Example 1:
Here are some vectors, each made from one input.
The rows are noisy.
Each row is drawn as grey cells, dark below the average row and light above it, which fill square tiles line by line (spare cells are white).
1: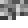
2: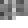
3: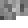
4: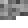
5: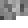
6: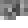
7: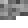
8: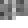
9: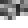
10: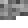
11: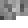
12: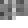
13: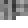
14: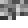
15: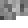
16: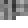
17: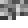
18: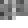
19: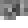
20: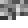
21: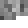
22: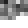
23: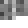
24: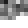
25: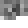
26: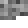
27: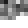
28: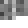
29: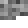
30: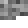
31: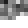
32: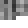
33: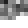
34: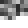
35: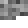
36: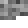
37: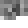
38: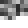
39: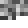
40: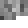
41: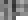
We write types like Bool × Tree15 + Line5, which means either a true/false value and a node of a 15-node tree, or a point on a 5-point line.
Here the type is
Bool × Bool × Bool.
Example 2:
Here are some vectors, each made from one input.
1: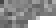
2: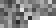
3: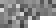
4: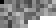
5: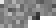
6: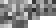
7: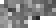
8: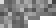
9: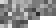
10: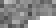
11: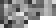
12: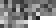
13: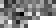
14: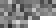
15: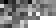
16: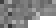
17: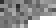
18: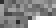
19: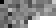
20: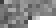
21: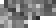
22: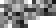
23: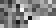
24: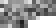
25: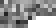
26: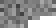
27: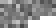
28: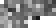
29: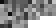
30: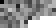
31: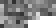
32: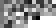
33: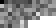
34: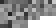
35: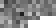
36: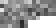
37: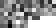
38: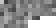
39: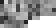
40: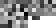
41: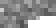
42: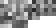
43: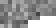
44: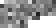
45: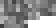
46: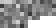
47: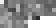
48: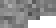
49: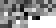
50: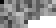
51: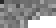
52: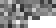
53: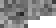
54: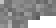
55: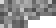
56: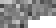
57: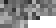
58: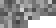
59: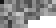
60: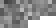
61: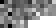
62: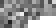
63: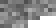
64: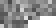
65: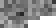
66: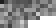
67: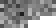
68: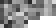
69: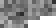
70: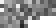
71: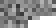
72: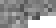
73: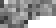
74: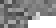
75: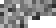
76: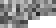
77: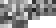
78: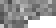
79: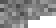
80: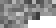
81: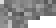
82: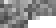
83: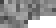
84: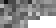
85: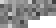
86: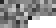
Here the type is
Line6.
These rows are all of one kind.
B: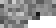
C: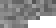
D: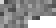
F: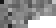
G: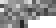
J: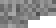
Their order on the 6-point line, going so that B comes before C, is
D, B, J, C, F, G.
